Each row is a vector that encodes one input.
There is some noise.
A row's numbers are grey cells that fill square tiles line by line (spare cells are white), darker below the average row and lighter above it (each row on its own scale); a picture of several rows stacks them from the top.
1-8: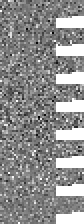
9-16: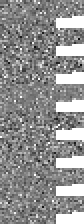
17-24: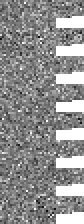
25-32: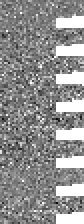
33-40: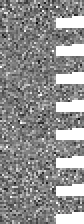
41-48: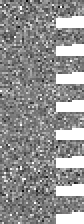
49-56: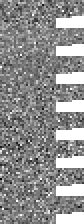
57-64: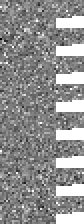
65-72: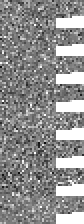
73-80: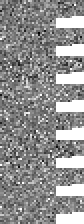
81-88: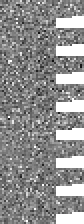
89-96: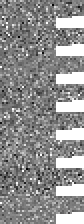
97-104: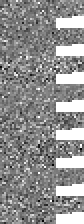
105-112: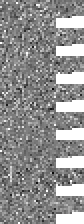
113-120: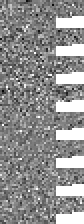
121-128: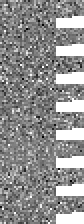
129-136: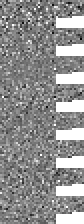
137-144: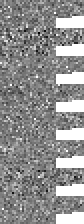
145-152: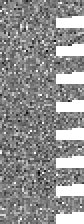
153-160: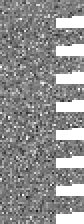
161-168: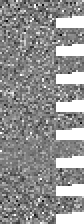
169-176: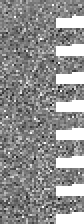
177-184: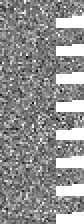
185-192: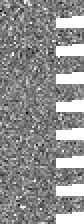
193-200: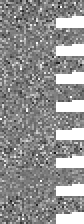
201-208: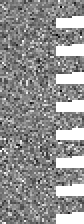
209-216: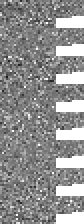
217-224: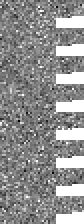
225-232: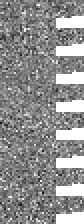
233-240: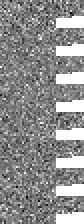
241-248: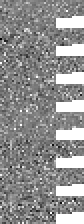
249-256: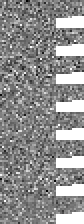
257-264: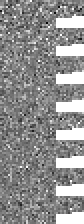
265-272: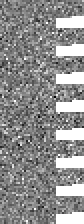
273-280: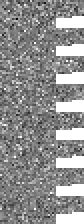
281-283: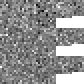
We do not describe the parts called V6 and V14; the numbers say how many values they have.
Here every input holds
either one of 8 labels and a value of V6, or a point on a 7-point line and a value of V14.
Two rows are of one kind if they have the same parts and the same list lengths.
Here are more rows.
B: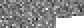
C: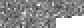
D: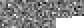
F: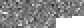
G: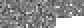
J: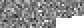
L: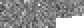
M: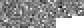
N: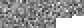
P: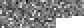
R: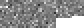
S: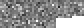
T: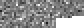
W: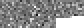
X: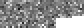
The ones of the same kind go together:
B, D, F, G, P, W, X
C, J, L, M, N, R, S, T

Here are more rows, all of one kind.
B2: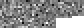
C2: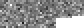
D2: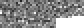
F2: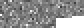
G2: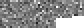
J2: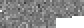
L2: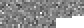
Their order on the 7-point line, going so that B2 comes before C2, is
B2, D2, F2, J2, G2, L2, C2.
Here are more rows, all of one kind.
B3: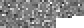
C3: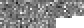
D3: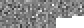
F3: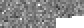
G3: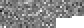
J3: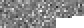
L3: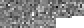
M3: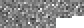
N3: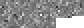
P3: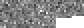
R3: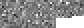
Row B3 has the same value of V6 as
C3, J3, L3 and P3.
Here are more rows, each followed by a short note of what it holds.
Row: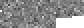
a point on a 7-point line and a value of V14
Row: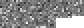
a point on a 7-point line and a value of V14
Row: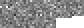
one of 8 labels and a value of V6
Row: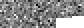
a point on a 7-point line and a value of V14
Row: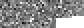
a point on a 7-point line and a value of V14
